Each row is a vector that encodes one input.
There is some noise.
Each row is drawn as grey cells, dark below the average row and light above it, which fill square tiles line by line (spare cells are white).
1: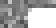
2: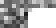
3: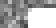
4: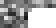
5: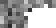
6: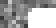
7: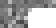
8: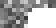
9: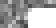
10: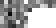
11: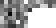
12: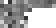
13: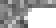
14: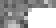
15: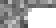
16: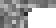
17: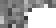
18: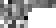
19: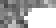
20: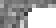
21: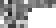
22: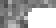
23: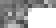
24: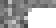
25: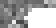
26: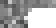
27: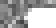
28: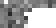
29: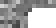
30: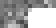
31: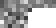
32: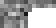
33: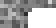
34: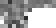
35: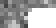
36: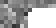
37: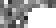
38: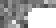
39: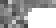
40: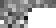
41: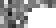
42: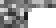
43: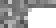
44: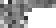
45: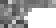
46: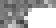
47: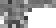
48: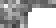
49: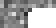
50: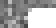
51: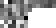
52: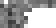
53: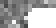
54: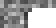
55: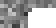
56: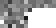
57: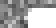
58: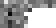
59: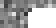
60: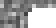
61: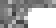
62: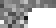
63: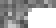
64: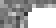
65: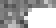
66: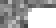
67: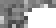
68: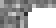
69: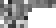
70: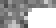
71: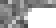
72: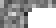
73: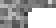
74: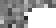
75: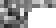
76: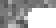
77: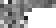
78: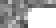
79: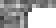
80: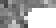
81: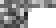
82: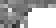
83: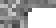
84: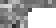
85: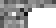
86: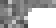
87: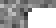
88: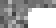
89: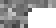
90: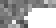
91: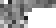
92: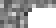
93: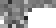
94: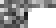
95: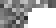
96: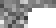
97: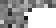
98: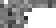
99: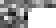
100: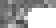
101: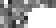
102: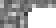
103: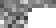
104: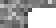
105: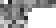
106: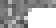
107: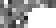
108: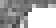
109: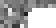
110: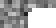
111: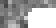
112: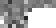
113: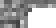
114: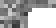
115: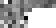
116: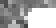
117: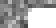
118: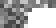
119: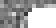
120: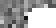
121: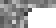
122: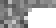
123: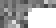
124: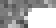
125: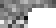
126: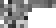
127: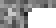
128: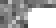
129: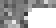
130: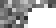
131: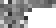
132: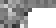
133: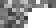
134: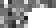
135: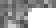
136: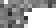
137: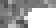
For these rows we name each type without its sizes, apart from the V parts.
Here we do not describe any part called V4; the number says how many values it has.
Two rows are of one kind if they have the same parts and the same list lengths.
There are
4 kinds of row.
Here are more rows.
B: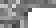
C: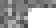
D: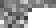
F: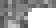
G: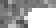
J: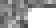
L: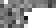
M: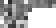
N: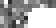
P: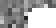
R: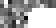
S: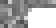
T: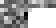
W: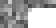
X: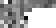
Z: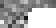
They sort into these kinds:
B
C, F, G, J, S, W
D, L, M, N, P, R, X, Z
T

